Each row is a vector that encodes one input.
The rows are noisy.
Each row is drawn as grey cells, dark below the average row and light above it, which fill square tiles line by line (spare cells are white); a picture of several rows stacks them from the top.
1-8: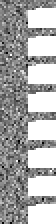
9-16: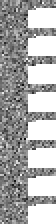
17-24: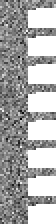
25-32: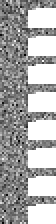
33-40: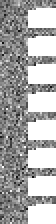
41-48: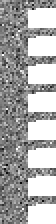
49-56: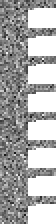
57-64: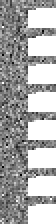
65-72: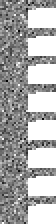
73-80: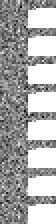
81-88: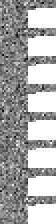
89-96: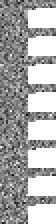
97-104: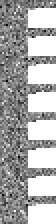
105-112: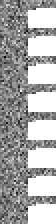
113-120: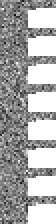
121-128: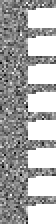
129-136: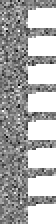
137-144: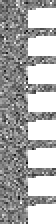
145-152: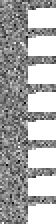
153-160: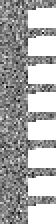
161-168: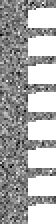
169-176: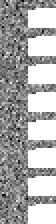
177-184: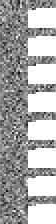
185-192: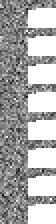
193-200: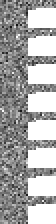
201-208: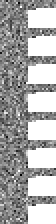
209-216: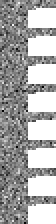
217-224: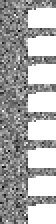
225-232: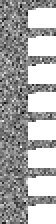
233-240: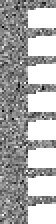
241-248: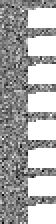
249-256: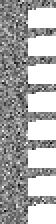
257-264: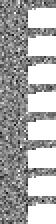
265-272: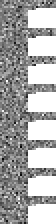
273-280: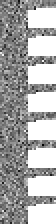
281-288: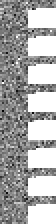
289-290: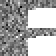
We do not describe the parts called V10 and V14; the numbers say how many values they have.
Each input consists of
a true/false value, a value of V10 and a value of V14, together with either a fixed value, or a node of a 7-node tree.
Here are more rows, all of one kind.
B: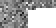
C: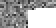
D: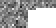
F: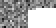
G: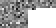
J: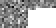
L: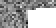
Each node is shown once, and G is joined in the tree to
F and J.
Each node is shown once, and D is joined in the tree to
F and L.
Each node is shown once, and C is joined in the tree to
B.
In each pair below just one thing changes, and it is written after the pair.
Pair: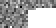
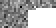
the value of V10
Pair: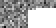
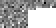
the value of V14
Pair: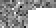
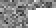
the true/false value
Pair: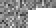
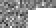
the node of the tree
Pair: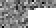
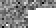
the value of V10
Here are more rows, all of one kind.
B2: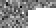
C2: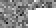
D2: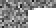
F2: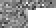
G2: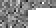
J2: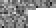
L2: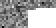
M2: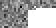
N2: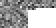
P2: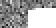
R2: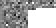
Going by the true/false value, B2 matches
D2, G2, M2 and P2.
